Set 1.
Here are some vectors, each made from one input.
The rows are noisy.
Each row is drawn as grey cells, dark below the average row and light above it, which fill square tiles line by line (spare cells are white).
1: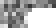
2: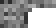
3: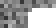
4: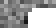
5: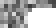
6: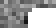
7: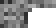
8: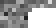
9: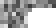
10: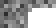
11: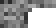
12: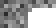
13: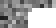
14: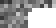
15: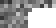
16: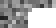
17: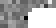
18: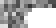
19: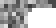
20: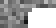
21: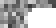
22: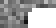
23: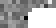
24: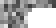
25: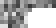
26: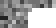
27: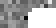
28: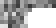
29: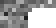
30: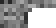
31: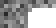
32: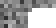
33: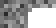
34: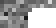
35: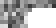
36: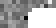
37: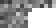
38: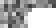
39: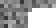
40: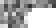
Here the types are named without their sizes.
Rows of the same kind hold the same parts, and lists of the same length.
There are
2 kinds of row.
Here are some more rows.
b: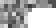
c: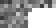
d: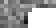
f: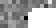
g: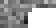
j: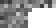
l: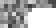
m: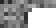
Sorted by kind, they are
b, l
c, d, f, g, j, m

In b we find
a point on a line.
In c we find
three true/false values.
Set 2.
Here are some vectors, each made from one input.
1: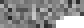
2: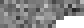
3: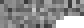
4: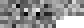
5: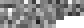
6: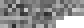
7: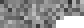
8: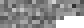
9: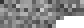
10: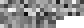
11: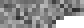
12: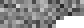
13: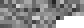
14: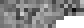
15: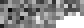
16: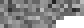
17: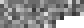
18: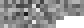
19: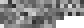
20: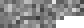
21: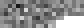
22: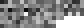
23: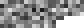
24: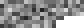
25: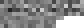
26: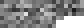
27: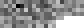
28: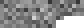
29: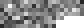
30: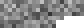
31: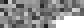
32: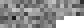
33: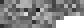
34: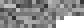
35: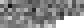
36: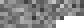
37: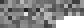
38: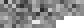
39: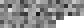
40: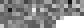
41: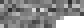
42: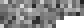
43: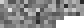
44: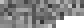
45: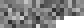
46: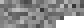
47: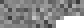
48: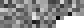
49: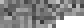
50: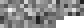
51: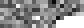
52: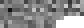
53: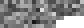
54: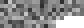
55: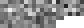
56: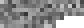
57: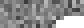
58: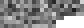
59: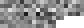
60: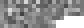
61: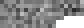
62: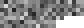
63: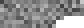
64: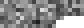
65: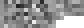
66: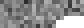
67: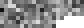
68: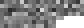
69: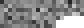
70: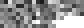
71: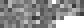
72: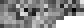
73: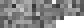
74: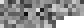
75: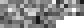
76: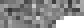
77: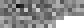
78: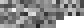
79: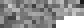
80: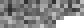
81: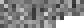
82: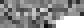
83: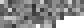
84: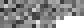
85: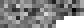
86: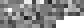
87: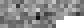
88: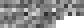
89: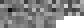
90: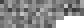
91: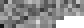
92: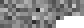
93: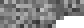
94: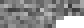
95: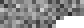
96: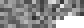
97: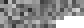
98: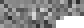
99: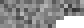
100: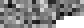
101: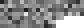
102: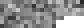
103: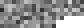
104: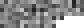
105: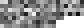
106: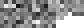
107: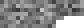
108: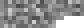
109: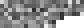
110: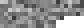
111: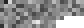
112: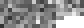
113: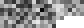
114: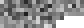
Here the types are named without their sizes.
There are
2 kinds of row.
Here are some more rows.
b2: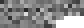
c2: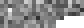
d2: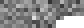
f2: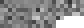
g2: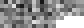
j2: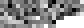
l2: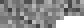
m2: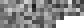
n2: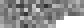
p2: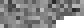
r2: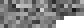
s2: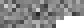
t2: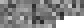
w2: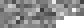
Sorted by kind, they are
b2, d2, f2, j2, l2, p2, r2
c2, g2, m2, n2, s2, t2, w2

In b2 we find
a point on a line.
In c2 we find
a point on a circle and a point on a line.
